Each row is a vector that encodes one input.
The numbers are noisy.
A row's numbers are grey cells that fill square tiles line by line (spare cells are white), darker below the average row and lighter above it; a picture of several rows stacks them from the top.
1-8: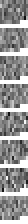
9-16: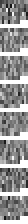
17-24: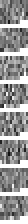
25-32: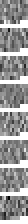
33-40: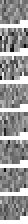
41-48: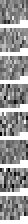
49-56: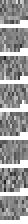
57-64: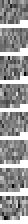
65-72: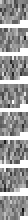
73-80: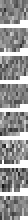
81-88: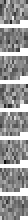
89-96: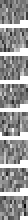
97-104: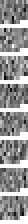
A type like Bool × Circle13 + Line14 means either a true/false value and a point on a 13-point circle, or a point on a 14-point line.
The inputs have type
(Bool × Bool × Bool × Bool + Unit) × Label4 × Label4 × Line5.
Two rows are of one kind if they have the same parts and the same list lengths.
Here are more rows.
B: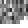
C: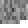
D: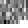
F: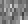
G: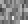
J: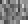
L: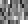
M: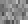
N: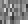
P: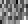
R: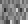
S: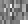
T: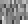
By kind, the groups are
B, C, F, J, M, N, R, S, T
D, G, L, P

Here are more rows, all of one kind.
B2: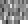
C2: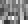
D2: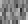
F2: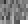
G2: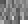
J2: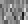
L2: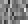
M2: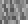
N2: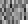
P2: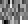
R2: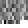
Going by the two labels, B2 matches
C2, J2 and P2.
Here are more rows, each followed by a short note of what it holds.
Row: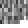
two labels (each one of 4) and a point on a 5-point line
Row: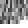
two labels (each one of 4) and a point on a 5-point line
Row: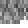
two labels (each one of 4), a point on a 5-point line and four true/false values
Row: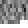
two labels (each one of 4), a point on a 5-point line and four true/false values
